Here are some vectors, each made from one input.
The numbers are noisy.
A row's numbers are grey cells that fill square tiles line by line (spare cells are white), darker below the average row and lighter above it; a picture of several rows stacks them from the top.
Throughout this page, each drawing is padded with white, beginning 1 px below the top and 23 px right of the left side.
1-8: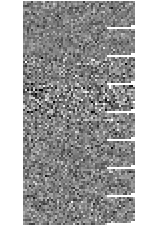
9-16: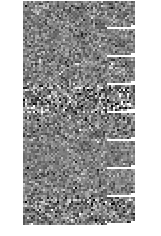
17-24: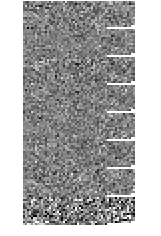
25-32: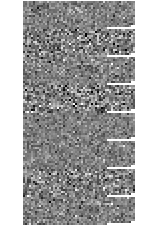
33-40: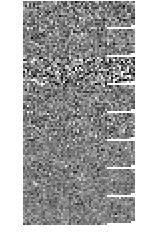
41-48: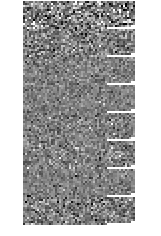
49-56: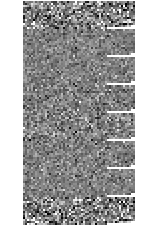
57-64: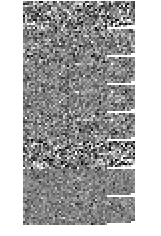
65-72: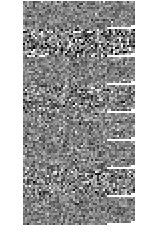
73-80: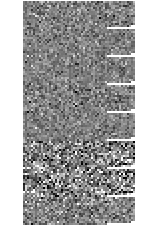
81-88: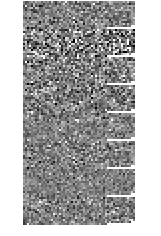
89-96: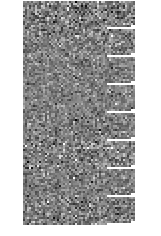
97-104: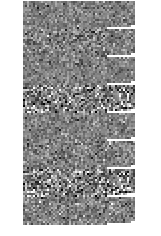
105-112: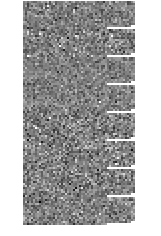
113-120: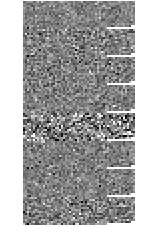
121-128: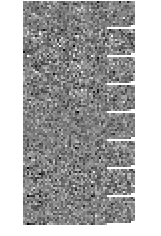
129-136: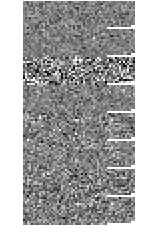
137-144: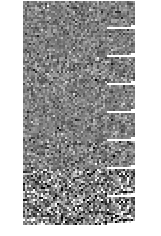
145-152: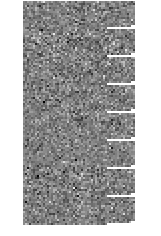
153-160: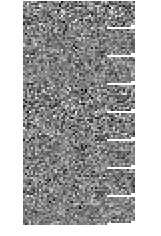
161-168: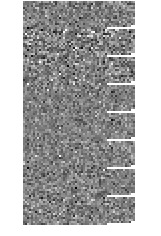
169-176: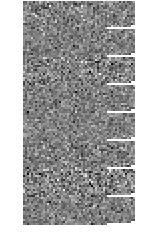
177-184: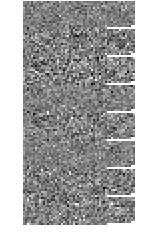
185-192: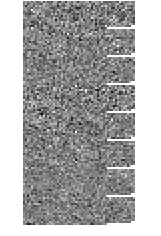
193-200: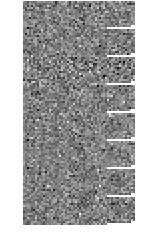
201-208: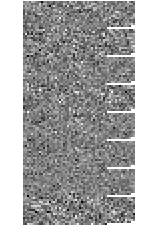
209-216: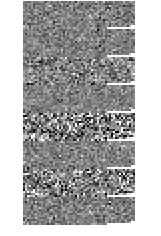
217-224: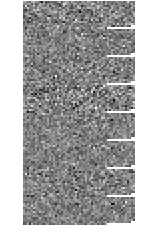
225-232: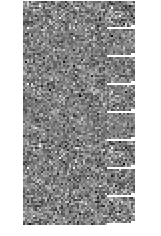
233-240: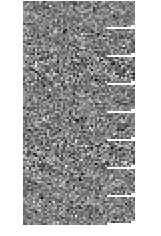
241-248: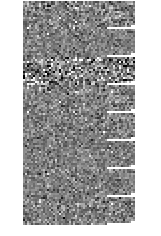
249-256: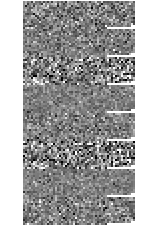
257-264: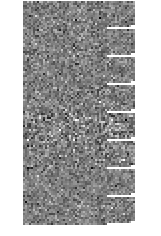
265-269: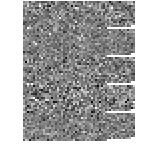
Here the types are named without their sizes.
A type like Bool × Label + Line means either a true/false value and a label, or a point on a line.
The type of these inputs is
(Bool × Bool × Bool × Bool + Unit) × Circle × (Circle + Unit) + Line.
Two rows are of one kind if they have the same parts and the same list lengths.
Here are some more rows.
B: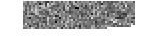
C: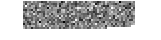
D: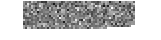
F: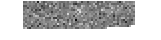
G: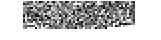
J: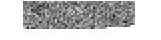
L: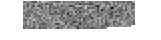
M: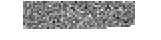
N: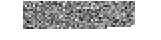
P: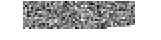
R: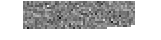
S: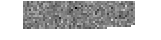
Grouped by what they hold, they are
B, L, R, S
C, D
F, J, M, P
G
N

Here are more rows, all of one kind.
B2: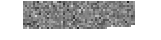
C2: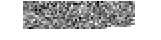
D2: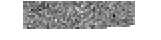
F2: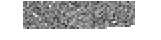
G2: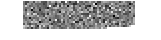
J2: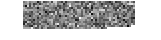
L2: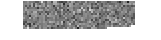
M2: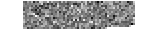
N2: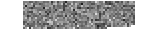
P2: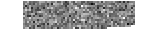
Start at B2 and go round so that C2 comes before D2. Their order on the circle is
B2, C2, M2, F2, D2, J2, N2, P2, G2, L2.
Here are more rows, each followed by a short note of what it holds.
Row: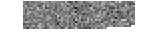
a point on each of two circles and four true/false values
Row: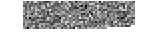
a point on each of two circles and four true/false values
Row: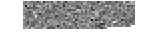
a point on a circle and four true/false values
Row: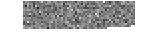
a point on a circle and four true/false values
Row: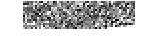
a point on a line
